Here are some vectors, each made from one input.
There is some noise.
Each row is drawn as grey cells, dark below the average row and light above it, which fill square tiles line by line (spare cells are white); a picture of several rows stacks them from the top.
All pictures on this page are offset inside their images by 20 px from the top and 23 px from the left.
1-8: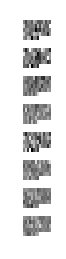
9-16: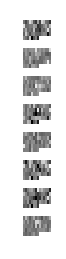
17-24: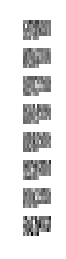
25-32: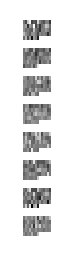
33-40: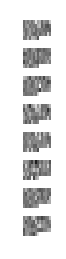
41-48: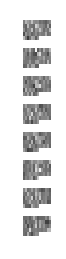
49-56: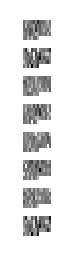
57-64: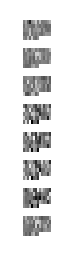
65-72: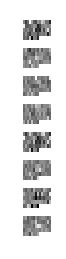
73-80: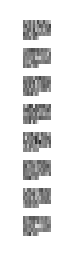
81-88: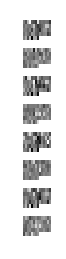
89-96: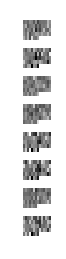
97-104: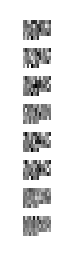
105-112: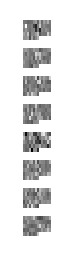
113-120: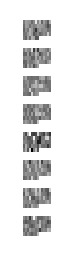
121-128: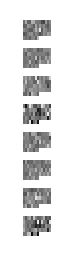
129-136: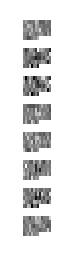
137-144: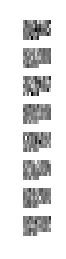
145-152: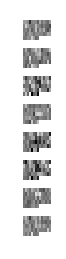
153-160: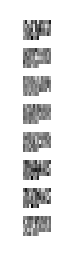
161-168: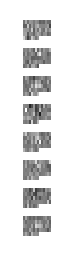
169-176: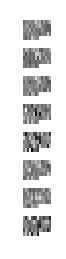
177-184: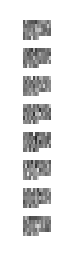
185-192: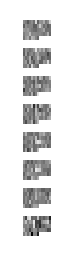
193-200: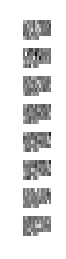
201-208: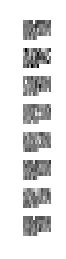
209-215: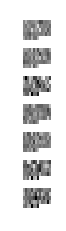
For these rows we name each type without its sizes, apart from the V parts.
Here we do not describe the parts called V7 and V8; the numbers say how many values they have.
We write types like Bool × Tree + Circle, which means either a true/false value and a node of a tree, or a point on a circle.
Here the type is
Bool × (Line + V8) + V7.
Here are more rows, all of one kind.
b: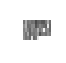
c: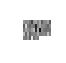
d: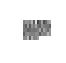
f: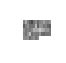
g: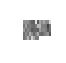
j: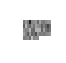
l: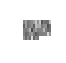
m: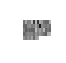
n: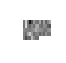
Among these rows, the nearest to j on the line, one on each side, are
l and n.
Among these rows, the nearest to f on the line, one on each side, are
b and n.
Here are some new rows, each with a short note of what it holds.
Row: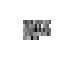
a value of V7
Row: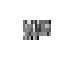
a value of V7
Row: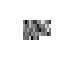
a value of V7
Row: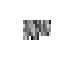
a value of V7
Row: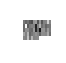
a point on a line and a true/false value
